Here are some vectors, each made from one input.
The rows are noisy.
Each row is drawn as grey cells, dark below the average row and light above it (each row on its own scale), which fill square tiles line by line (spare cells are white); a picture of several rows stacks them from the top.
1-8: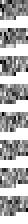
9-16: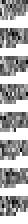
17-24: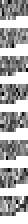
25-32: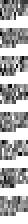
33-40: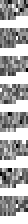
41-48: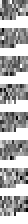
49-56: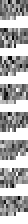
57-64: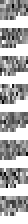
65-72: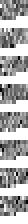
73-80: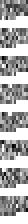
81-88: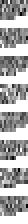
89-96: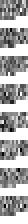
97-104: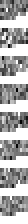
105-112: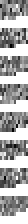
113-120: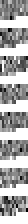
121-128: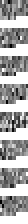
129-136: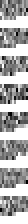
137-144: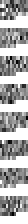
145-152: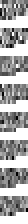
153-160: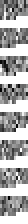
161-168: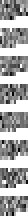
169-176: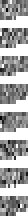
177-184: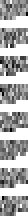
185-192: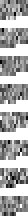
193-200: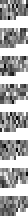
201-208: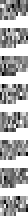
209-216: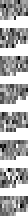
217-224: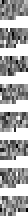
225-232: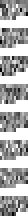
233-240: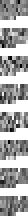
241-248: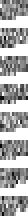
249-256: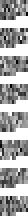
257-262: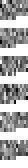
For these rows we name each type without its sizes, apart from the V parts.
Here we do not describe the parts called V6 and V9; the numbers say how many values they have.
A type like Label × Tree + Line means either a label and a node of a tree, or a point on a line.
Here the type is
((Bool × Bool × Bool + Unit) × Line + V9) × V6.
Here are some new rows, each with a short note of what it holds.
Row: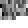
a value of V6 and a value of V9
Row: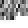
a point on a line, three true/false values and a value of V6
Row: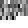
a point on a line, three true/false values and a value of V6
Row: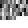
a point on a line, three true/false values and a value of V6
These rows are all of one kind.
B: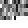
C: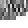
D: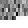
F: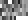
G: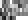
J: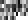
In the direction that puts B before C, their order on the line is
F, G, B, D, C, J.
